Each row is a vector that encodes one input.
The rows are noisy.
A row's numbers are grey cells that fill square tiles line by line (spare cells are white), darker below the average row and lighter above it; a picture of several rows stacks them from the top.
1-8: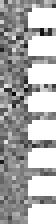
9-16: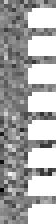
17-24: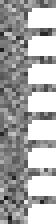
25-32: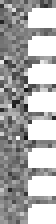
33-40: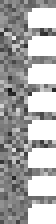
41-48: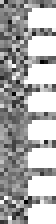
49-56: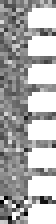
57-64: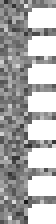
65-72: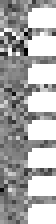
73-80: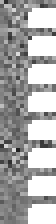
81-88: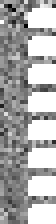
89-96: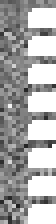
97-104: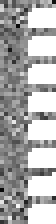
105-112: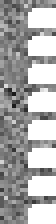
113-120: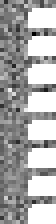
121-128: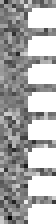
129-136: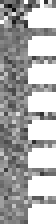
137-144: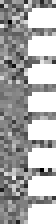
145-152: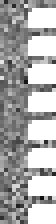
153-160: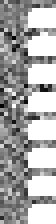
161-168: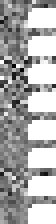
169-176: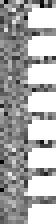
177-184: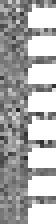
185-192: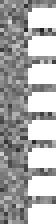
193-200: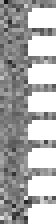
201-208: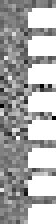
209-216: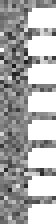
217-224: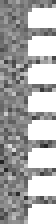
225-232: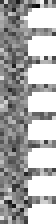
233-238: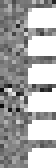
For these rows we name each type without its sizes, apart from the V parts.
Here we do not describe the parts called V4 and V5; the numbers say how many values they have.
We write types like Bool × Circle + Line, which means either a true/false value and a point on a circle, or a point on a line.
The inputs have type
(Bool × V4 + List(V5)) × (Circle + Line).
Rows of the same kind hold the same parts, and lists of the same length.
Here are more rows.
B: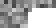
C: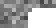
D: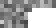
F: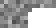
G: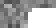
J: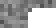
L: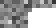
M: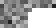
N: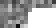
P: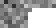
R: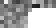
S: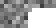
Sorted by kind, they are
B, L
C, G, N, P
D
F
J
M
R
S

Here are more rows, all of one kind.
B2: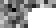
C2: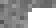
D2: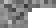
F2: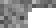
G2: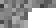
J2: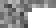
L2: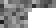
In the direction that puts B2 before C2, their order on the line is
D2, G2, B2, C2, J2, F2, L2.
